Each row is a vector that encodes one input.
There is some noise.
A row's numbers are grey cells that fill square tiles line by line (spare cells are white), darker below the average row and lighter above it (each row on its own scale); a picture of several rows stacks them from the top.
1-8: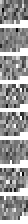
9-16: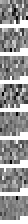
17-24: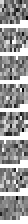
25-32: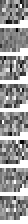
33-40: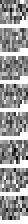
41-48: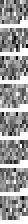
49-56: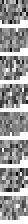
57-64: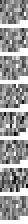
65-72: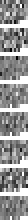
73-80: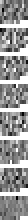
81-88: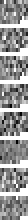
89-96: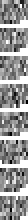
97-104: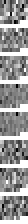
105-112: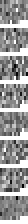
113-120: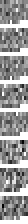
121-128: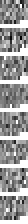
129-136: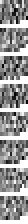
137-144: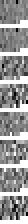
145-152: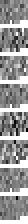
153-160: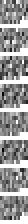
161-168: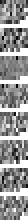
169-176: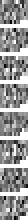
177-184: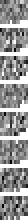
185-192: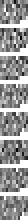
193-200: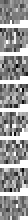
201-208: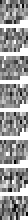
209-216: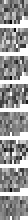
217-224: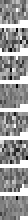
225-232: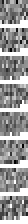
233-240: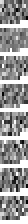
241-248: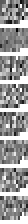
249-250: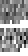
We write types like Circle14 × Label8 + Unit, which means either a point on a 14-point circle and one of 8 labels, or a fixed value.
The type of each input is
Bool × Bool × Bool × Bool + Circle6 + Circle8.
